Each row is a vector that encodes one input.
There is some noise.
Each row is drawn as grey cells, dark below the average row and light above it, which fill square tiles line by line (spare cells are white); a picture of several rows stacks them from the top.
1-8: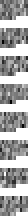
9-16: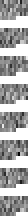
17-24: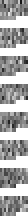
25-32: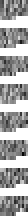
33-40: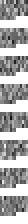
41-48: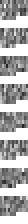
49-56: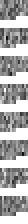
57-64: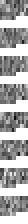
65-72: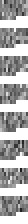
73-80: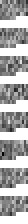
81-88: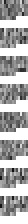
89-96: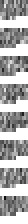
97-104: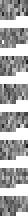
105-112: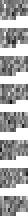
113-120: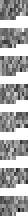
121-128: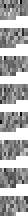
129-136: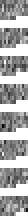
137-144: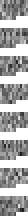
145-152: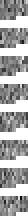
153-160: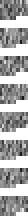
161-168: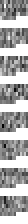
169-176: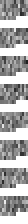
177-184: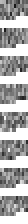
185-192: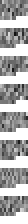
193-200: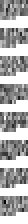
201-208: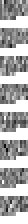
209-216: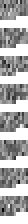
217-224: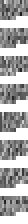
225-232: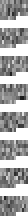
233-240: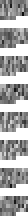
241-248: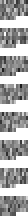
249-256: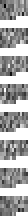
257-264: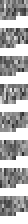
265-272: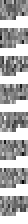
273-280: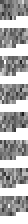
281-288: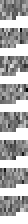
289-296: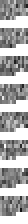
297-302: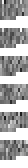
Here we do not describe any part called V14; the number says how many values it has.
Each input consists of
a point on a 13-point line, together with either a point on a 13-point line, or a value of V14.
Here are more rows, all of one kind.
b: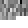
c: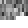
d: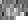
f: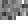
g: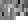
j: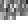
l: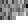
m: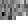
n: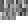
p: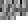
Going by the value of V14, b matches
c and d.
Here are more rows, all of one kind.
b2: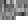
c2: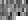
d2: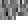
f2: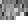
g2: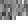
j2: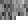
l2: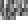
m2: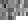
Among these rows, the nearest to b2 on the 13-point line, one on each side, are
d2 and j2.
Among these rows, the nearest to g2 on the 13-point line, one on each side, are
j2 and m2.
